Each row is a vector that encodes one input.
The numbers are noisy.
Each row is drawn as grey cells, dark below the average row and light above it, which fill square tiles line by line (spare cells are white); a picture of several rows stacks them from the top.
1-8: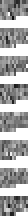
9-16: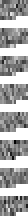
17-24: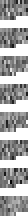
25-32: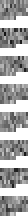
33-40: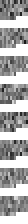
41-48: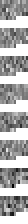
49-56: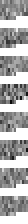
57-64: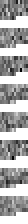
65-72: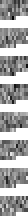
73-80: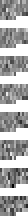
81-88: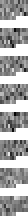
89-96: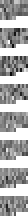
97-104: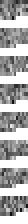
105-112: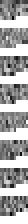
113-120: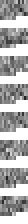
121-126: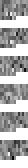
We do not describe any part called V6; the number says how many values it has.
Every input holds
a value of V6, together with a list of up to three points on a 5-point line.
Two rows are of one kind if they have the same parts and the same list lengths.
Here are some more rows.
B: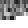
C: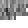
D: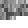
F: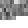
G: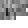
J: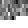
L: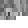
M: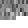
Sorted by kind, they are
B
C, D, G, J
F
L, M

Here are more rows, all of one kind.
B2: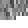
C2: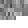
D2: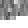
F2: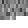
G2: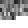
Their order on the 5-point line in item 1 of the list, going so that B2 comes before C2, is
B2, D2, C2, G2, F2.
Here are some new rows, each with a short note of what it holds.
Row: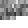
a value of V6, together with a list of three items
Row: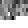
a value of V6, together with a list of two items
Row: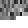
a value of V6, together with a list of one item
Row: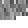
a value of V6, together with a list of three items
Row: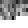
a value of V6, together with a list of one item
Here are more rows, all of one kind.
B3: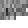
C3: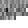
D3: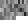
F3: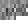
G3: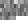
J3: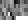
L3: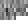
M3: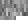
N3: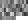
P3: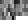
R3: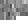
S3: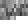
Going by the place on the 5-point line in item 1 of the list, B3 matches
F3, J3, P3 and S3.
